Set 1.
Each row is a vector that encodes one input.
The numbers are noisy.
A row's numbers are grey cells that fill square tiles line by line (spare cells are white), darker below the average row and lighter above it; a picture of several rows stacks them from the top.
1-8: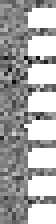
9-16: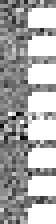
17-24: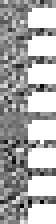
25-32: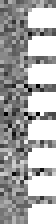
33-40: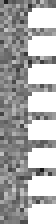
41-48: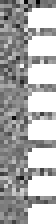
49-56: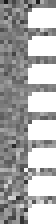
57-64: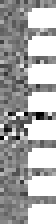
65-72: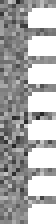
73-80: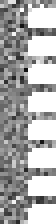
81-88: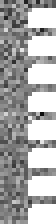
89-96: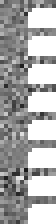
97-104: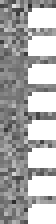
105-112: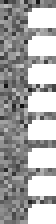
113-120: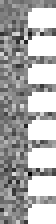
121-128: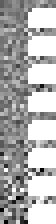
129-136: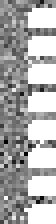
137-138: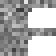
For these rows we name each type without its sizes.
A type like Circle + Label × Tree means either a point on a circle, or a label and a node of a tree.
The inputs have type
Line.
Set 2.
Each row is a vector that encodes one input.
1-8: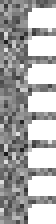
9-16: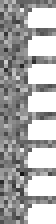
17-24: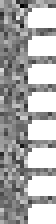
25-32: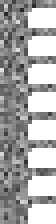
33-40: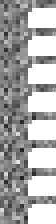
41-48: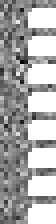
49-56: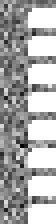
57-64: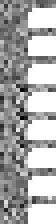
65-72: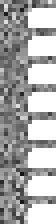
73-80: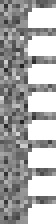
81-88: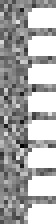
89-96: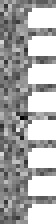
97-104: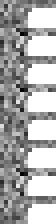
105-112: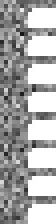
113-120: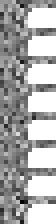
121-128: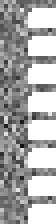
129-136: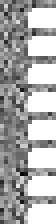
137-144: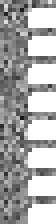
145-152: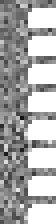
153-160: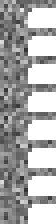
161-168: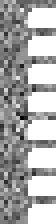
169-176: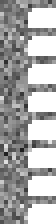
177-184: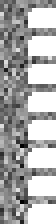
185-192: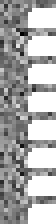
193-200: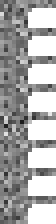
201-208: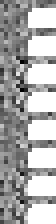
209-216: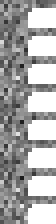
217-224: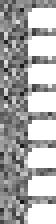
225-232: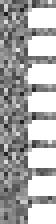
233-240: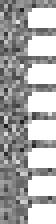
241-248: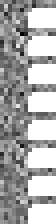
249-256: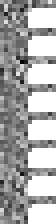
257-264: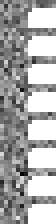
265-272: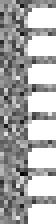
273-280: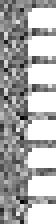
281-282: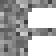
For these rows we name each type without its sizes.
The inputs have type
Line.
